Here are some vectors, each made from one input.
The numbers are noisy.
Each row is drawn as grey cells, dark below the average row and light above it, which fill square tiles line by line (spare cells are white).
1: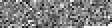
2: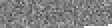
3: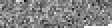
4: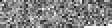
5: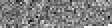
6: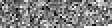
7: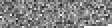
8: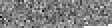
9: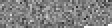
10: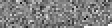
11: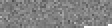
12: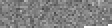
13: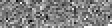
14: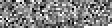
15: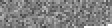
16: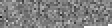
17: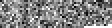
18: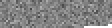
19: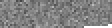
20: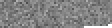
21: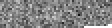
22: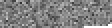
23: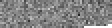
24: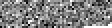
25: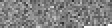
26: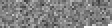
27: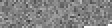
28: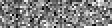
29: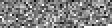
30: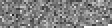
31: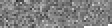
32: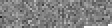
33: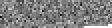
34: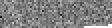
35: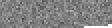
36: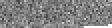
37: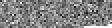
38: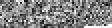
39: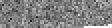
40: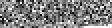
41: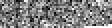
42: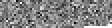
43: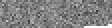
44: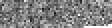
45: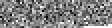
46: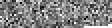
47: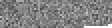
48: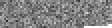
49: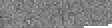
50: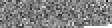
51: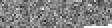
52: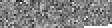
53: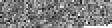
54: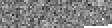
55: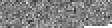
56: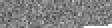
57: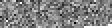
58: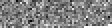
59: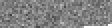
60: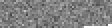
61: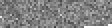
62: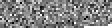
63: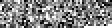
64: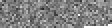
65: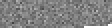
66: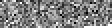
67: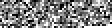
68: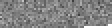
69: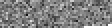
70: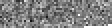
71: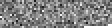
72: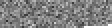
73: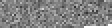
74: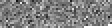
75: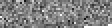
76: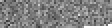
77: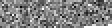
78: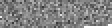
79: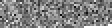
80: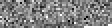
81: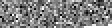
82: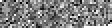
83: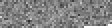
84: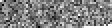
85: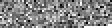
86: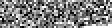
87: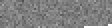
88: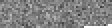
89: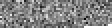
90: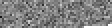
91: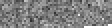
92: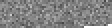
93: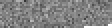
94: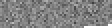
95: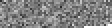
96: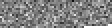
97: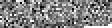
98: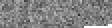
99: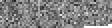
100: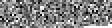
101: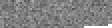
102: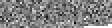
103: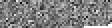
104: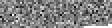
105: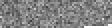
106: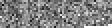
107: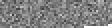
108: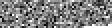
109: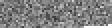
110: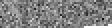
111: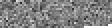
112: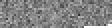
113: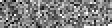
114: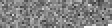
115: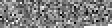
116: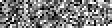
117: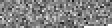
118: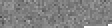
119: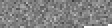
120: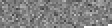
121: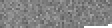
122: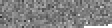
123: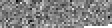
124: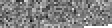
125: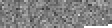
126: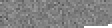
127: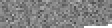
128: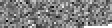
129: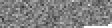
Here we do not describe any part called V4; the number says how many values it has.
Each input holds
a list of up to two items, each a true/false value and a value of V4.
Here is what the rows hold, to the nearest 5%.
All of them are lists of up to two items, each a true/false value and a value of V4: about 5% are empty, 45% hold one and 50% two.
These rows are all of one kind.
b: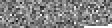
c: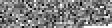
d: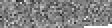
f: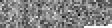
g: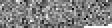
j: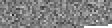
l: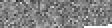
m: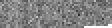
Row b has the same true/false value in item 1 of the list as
f and m.
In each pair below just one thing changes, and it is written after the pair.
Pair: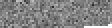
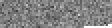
the true/false value in item 2 of the list
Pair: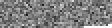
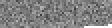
the true/false value in item 2 of the list
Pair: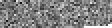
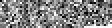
the value of V4 in item 2 of the list
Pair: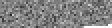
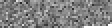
the true/false value in item 2 of the list
